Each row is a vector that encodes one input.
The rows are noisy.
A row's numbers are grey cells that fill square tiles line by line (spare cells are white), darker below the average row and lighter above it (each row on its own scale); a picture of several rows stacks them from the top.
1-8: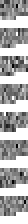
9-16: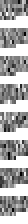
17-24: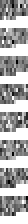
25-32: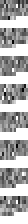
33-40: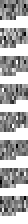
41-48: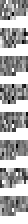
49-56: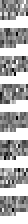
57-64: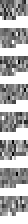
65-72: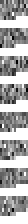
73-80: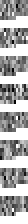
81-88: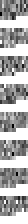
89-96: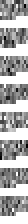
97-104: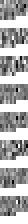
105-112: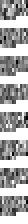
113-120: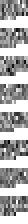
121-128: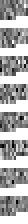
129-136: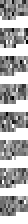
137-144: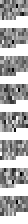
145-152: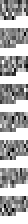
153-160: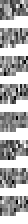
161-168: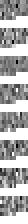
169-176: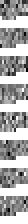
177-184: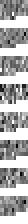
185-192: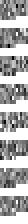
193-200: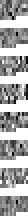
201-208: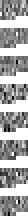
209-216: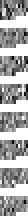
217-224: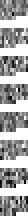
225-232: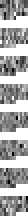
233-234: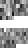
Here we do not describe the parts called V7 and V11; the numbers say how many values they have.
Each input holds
a point on a 12-point line, a true/false value, a value of V7 and a value of V11.
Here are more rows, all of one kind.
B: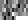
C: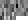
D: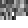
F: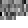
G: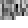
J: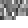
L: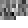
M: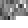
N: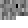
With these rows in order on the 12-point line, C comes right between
D and J.
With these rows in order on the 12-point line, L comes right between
G and N.
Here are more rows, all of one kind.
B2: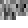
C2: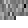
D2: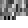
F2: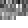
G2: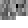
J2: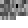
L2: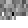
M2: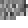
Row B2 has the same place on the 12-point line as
G2 and J2.
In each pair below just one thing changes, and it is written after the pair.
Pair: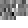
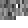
the place on the 12-point line
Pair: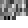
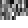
the value of V11
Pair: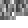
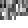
the value of V7
